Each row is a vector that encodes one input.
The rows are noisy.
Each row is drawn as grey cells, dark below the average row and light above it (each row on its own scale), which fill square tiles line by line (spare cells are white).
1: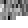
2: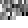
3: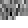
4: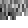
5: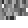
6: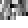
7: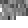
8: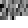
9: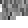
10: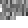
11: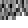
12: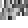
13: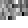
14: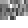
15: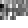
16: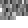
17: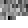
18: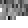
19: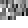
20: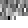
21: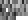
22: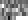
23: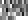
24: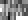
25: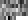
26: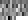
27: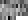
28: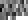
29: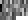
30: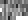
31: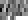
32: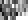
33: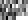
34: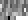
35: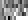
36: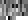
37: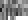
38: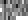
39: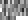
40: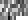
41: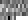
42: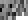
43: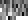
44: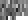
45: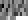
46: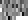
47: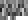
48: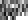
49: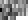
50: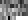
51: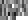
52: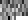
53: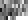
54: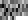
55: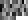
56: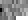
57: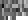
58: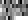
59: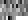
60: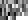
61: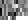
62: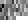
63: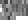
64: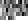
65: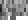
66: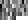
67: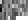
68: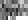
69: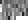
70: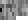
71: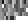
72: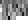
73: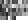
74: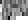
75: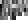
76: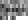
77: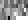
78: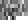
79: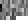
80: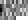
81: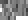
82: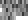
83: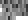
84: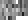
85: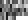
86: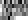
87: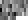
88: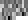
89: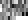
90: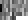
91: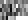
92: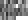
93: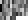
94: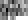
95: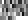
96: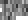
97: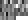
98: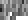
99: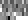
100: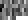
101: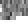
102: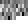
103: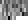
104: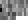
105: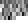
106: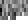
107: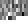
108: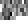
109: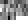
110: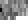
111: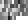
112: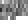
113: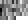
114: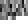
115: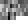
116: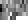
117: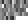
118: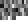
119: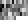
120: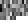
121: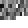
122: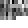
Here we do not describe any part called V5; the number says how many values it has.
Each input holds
a list of up to two items, each a true/false value and a value of V5.
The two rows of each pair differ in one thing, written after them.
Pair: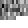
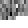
the value of V5 in item 1 of the list
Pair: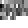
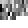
the true/false value in item 1 of the list
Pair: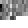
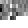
the true/false value in item 2 of the list
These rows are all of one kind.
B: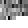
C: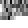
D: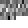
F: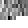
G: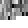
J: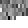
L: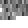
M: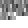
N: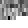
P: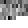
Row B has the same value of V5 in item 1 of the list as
C, L and P.
